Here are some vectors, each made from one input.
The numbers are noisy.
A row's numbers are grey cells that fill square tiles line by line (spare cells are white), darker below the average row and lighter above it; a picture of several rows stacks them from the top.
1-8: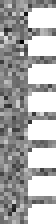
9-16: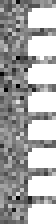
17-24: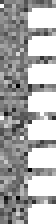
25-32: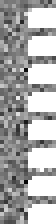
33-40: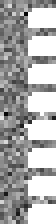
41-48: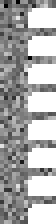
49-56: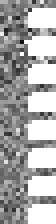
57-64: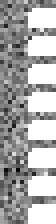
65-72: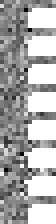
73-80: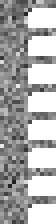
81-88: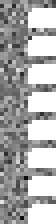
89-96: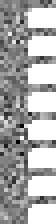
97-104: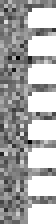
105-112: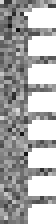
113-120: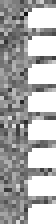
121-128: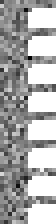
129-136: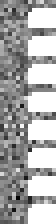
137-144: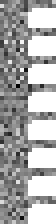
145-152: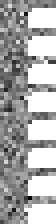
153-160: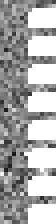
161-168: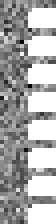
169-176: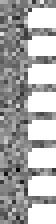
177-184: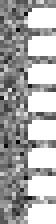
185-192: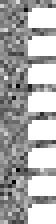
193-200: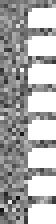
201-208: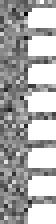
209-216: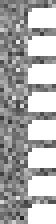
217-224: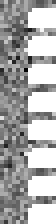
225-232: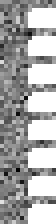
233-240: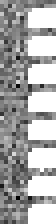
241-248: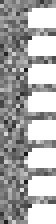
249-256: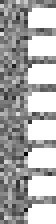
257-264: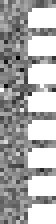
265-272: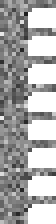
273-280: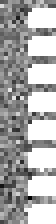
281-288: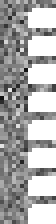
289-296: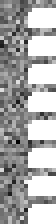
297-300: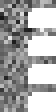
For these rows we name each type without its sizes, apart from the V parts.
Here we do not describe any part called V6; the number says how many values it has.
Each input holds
a point on a line, together with either a point on a circle, or a value of V6.
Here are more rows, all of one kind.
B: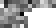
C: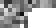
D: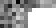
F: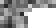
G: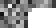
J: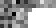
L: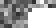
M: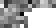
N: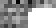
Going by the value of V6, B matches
C and M.
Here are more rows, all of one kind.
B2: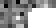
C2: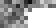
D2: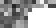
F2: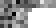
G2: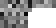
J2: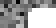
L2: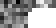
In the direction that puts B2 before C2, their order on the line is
G2, J2, B2, F2, C2, D2, L2.
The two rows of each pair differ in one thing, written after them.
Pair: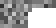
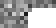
the place on the circle
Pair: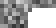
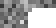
the place on the circle
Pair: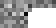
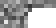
the place on the line
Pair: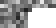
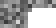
the place on the circle
